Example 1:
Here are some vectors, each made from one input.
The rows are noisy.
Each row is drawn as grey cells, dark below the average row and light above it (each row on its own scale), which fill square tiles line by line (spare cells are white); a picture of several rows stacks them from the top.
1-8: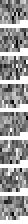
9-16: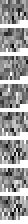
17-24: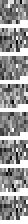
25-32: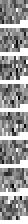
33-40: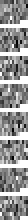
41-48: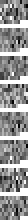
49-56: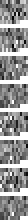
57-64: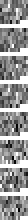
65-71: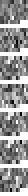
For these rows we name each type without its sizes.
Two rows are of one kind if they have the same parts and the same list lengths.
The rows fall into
2 kinds.
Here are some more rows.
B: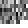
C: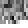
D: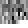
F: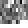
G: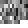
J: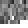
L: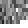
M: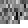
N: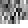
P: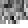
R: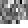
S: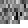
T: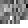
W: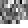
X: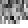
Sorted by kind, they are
B, F, G, J, L, M, R, S, T, W
C, D, N, P, X

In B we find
three true/false values.
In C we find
a point on a line.
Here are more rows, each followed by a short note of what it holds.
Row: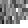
three true/false values
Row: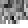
a point on a line
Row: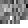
three true/false values
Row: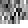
a point on a line
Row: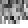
a point on a line
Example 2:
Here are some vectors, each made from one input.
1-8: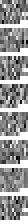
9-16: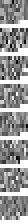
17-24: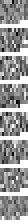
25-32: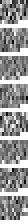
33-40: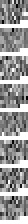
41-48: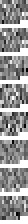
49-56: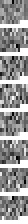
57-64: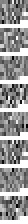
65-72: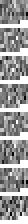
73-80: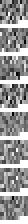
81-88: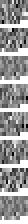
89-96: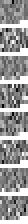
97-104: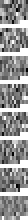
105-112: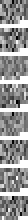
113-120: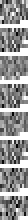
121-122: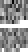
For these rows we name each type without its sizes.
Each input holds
either a point on a line, or three true/false values.
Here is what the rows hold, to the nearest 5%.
About 50% of them hold a point on a line. The rest hold three true/false values.
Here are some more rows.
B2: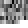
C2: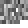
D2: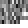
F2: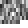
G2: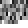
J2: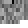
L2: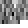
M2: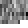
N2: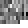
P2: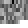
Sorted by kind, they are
B2, G2, J2, P2
C2, D2, F2, L2, M2, N2

